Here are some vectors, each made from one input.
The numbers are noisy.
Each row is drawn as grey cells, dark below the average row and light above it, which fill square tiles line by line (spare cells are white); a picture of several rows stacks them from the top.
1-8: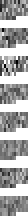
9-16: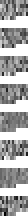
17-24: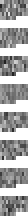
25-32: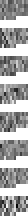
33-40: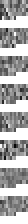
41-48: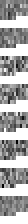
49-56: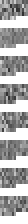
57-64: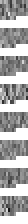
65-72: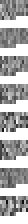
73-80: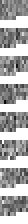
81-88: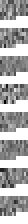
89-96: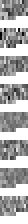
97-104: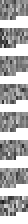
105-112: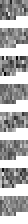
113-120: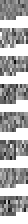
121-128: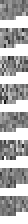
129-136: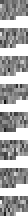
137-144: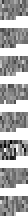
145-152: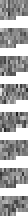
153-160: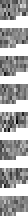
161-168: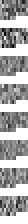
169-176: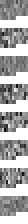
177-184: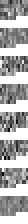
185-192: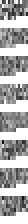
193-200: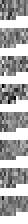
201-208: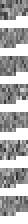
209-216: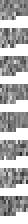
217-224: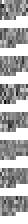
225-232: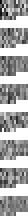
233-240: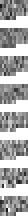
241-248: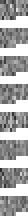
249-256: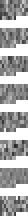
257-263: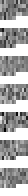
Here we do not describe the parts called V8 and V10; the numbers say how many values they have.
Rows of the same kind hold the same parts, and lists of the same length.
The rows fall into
2 kinds.
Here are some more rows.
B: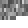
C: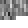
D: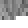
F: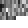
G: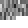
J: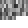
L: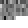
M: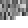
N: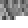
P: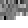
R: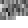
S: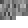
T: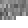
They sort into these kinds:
B, D, G, J, N, P, R, T
C, F, L, M, S

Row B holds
a point on a 9-point circle, a true/false value and a value of V10.
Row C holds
a true/false value and a value of V8.
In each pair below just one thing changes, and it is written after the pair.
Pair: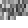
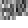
the true/false value
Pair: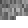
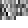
the place on the 9-point circle
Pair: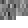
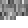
the value of V10
